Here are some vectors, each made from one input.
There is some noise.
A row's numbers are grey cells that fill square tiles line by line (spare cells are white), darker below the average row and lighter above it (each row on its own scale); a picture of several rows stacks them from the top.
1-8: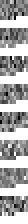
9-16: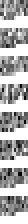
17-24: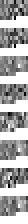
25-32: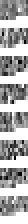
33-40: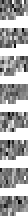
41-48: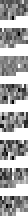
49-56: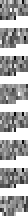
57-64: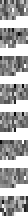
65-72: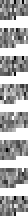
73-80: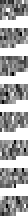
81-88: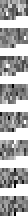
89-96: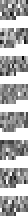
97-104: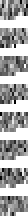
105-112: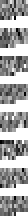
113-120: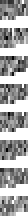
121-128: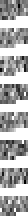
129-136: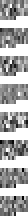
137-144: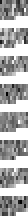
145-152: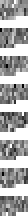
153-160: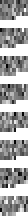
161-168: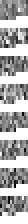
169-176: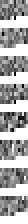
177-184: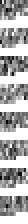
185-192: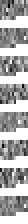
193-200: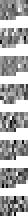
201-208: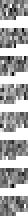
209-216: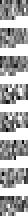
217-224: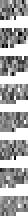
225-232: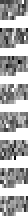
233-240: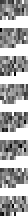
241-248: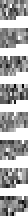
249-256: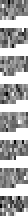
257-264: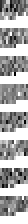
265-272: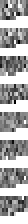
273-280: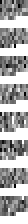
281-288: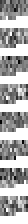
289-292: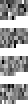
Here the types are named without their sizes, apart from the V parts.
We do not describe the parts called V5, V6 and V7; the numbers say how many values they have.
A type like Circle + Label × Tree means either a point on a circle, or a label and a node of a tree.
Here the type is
Bool × Circle + (Line + V6) × V5 + V7.
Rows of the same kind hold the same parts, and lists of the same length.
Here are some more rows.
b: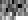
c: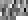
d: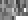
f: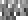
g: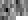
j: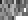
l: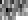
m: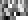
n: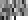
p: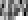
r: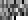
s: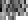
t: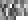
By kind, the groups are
b, s
c, f, m, t
d, g, j, l
n, p, r

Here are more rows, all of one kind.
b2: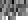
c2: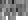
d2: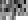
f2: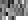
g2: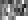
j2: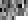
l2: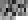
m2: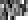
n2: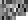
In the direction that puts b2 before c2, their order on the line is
n2, l2, m2, d2, j2, f2, b2, c2, g2.
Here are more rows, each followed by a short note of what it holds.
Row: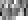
a point on a circle and a true/false value
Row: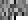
a point on a circle and a true/false value
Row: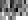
a point on a line and a value of V5
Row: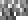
a value of V7
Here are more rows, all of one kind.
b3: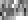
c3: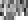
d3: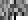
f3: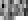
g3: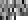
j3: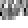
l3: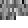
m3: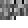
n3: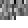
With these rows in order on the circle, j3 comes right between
b3 and d3.
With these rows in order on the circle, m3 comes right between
f3 and n3.
